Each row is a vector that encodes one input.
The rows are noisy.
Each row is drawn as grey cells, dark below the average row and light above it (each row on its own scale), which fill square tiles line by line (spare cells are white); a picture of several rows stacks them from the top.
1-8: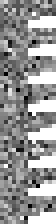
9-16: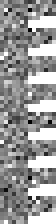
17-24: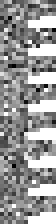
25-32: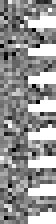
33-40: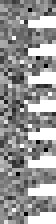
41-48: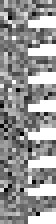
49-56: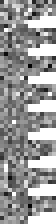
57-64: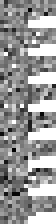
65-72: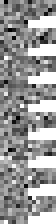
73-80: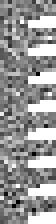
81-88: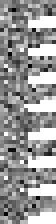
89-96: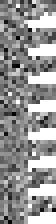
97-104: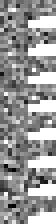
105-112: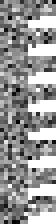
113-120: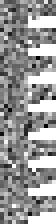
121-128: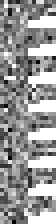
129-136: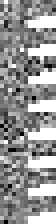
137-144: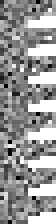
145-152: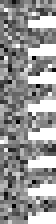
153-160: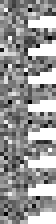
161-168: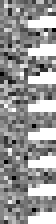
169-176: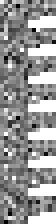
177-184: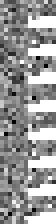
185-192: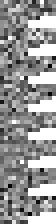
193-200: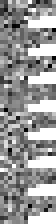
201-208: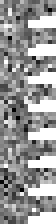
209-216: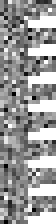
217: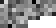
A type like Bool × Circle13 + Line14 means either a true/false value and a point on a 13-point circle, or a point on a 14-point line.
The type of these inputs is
(Bool × Bool × Bool × Bool + Tree9) × Tree9 × Tree9 + Line7.
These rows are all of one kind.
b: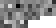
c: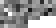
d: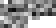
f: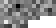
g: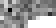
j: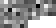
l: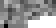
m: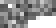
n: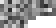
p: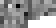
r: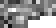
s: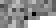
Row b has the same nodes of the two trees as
f and p.
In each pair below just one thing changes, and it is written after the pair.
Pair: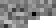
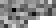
the node of one of the two trees
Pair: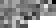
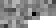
one of the four true/false values
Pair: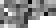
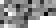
the node of one of the two trees
